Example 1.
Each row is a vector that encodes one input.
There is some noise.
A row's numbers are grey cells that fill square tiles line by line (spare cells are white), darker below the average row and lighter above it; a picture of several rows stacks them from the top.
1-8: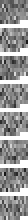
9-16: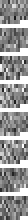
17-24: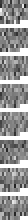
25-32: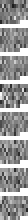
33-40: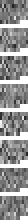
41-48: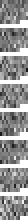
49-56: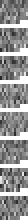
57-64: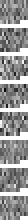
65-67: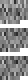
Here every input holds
a true/false value, together with either a fixed value, or a node of a 9-node tree.
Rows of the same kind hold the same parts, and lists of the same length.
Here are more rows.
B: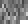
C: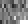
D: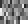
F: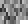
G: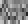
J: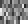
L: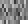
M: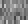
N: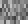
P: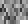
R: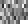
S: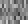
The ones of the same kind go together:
B, C, F, G, L, M, N, P, S
D, J, R

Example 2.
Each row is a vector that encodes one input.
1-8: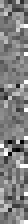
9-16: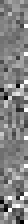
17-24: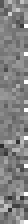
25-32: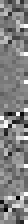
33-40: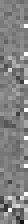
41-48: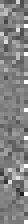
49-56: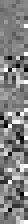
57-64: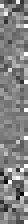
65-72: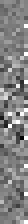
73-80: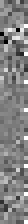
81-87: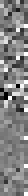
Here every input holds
a list of up to two points on a 6-point line.
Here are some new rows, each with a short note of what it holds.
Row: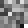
a list of one item
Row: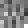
the empty list
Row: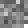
a list of one item
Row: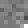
a list of two items
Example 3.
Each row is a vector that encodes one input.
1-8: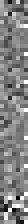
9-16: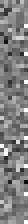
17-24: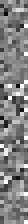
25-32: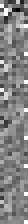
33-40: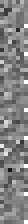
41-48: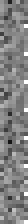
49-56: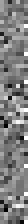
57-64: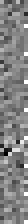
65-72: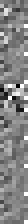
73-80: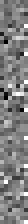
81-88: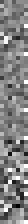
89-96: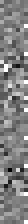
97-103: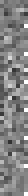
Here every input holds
either a point on an 8-point line, or a point on a 10-point line.
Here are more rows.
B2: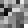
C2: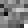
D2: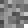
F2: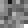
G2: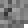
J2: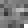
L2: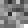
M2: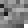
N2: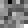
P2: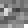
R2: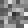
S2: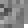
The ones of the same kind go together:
B2, C2, F2, G2, J2, L2, M2, N2, S2
D2, P2, R2

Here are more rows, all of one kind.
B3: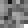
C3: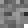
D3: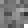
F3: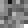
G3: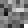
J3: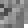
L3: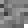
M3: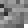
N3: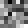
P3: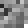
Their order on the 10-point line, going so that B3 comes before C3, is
B3, F3, N3, J3, P3, M3, L3, C3, D3, G3.
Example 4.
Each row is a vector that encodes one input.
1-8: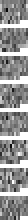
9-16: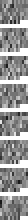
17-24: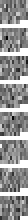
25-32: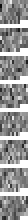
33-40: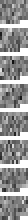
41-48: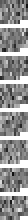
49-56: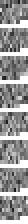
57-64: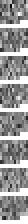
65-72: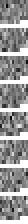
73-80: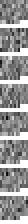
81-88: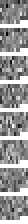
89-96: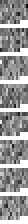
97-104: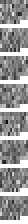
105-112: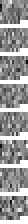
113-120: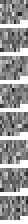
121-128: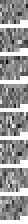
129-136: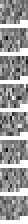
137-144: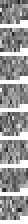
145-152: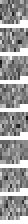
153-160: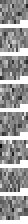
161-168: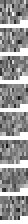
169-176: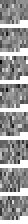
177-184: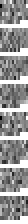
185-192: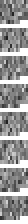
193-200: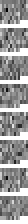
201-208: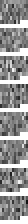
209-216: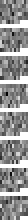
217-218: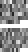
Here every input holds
a node of a 19-node tree and a true/false value.
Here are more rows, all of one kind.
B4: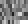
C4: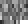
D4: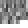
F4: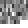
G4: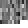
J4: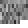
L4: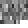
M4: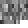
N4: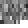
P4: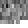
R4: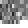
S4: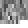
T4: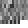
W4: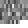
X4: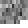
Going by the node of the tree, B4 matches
C4, L4, M4 and N4.
